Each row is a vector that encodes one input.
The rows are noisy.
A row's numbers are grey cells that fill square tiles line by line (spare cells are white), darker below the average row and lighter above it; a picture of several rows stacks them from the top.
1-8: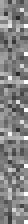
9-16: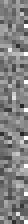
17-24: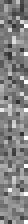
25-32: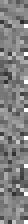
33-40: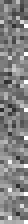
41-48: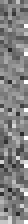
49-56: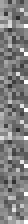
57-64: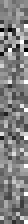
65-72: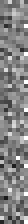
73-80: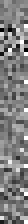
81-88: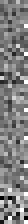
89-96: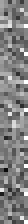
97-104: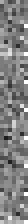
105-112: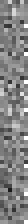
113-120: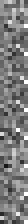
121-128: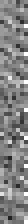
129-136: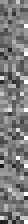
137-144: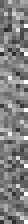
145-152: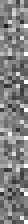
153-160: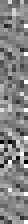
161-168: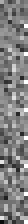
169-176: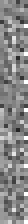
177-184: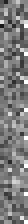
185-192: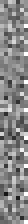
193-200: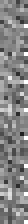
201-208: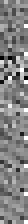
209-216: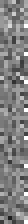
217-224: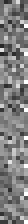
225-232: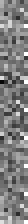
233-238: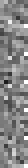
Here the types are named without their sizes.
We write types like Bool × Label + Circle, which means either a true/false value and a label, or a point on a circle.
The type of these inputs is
List(Line).
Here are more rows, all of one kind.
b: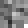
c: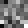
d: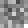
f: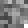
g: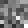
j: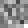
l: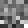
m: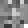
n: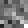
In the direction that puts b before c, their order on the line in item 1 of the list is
d, j, m, b, f, n, g, l, c.
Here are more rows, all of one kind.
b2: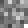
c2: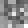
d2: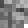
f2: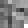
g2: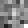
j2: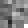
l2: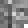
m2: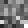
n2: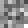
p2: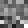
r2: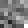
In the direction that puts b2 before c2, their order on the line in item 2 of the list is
r2, b2, d2, f2, l2, j2, c2, m2, g2, n2, p2.
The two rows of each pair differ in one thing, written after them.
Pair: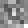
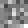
the place on the line in item 2 of the list
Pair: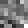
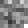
the place on the line in item 1 of the list
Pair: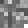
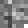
the place on the line in item 2 of the list
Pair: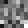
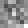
the place on the line in item 1 of the list
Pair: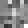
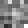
the place on the line in item 1 of the list
